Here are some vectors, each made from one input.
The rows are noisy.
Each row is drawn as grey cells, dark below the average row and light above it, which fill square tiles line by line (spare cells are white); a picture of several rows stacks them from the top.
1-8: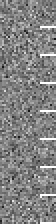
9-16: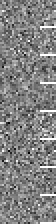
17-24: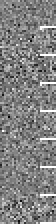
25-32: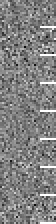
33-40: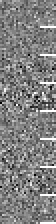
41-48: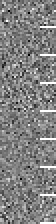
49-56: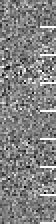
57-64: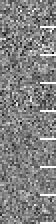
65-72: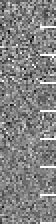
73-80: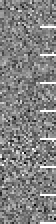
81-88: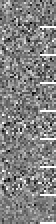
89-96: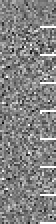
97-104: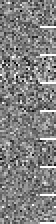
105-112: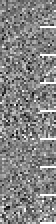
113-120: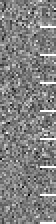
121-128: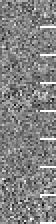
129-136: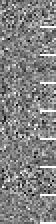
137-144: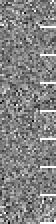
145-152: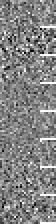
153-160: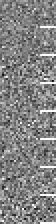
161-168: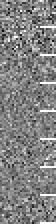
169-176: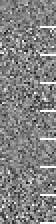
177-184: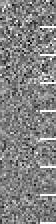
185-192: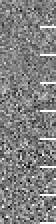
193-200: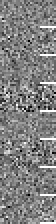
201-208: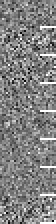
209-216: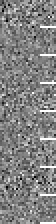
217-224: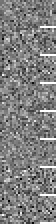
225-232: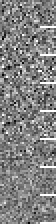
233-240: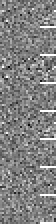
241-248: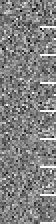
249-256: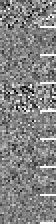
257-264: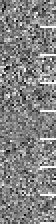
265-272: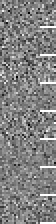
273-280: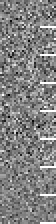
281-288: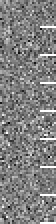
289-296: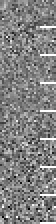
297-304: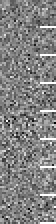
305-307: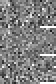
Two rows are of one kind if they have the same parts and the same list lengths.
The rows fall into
4 kinds.
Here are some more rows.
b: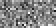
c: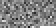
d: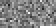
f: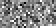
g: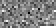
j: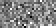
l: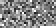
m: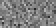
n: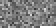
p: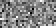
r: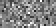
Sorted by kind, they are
b, c, m, n
d, f, j, p, r
g
l

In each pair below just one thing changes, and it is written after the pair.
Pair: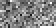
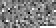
the place on the 6-point circle
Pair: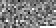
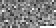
the place on the 6-point circle
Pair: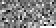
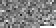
the place on the 6-point circle
